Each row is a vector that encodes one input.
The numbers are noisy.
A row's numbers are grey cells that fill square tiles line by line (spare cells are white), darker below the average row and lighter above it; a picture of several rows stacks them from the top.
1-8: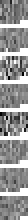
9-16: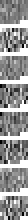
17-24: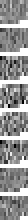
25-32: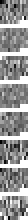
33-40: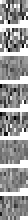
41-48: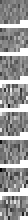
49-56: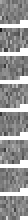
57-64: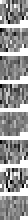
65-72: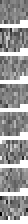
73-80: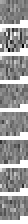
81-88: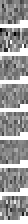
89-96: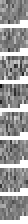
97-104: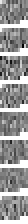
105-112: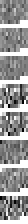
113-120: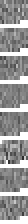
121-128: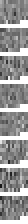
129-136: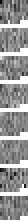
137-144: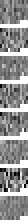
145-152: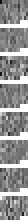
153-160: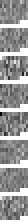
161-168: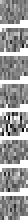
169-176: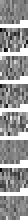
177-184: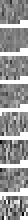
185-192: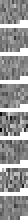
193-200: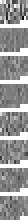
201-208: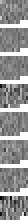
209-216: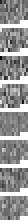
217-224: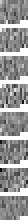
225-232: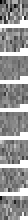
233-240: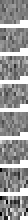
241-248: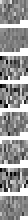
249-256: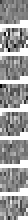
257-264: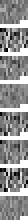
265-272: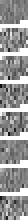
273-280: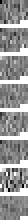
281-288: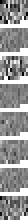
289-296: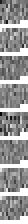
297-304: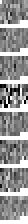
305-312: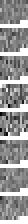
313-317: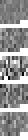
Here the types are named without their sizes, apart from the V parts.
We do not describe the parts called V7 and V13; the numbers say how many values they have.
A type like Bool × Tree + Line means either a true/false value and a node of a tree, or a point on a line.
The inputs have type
(Bool × Circle + V13) × (Line + V7).
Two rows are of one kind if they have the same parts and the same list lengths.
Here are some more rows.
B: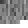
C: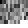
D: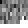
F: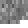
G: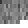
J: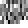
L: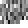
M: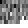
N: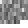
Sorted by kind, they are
B, C
D, F, M
G, J, L
N

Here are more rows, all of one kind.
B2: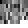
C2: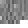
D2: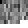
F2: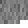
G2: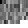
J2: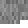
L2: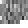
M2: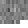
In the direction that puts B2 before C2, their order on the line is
J2, B2, M2, F2, L2, G2, D2, C2.
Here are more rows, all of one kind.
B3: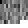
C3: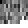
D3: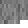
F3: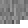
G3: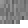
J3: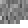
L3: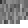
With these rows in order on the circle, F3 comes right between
B3 and G3.
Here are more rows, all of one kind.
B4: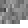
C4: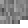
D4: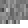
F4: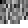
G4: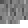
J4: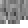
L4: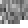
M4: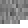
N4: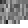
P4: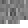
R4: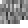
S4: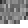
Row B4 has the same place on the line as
D4, L4, M4 and P4.
